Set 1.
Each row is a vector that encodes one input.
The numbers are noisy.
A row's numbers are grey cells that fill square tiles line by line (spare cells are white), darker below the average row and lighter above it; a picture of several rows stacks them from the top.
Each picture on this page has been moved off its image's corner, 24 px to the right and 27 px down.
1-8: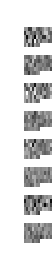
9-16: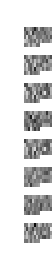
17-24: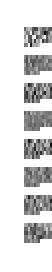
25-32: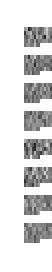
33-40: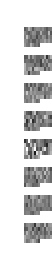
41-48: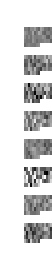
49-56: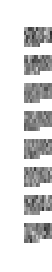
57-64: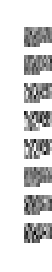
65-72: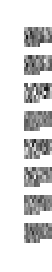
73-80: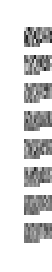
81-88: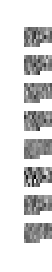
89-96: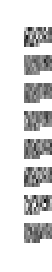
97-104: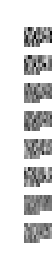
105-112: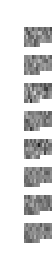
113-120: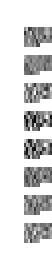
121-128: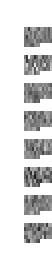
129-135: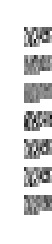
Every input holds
either a point on a 9-point line, or a list of up to two points on an 8-point line.
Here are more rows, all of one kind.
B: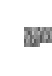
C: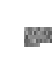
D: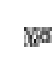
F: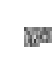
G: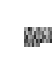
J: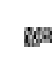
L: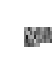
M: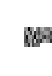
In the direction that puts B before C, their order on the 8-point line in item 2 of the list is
M, D, B, F, J, G, L, C.
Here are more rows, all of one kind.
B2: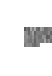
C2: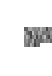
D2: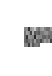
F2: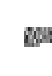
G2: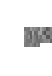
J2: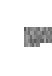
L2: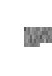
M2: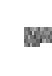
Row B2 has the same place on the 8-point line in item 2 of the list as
J2 and M2.
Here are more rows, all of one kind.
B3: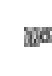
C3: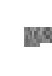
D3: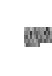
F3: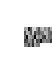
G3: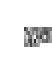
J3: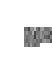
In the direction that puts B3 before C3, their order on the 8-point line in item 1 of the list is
F3, G3, B3, J3, C3, D3.
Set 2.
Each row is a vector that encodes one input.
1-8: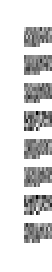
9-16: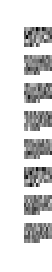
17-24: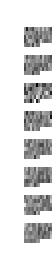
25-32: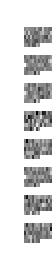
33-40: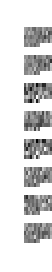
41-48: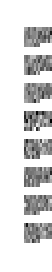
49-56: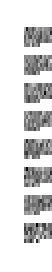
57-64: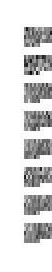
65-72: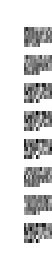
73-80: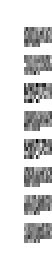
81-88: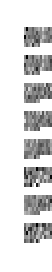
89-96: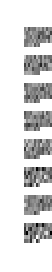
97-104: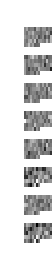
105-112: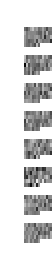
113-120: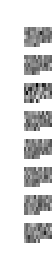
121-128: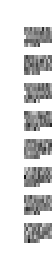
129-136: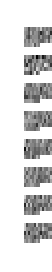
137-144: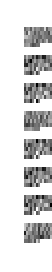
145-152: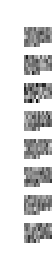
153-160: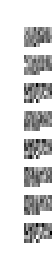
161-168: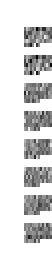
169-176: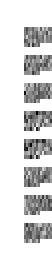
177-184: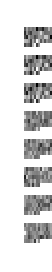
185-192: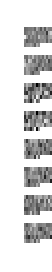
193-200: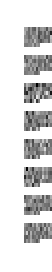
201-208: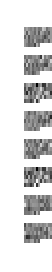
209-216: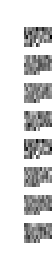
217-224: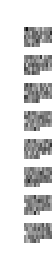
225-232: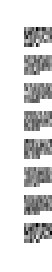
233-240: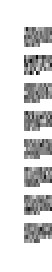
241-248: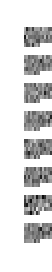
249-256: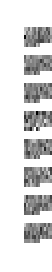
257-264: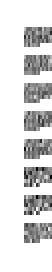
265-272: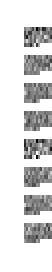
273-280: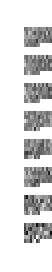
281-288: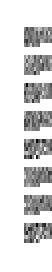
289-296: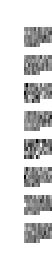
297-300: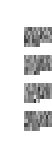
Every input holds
either a point on an 11-point circle and a node of a 12-node tree, or one of 5 labels.
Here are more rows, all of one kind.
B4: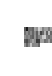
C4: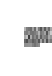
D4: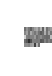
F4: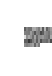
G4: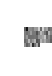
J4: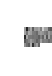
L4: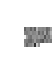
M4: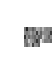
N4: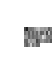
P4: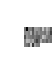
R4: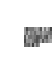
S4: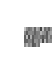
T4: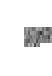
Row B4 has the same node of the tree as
G4, M4, N4 and P4.
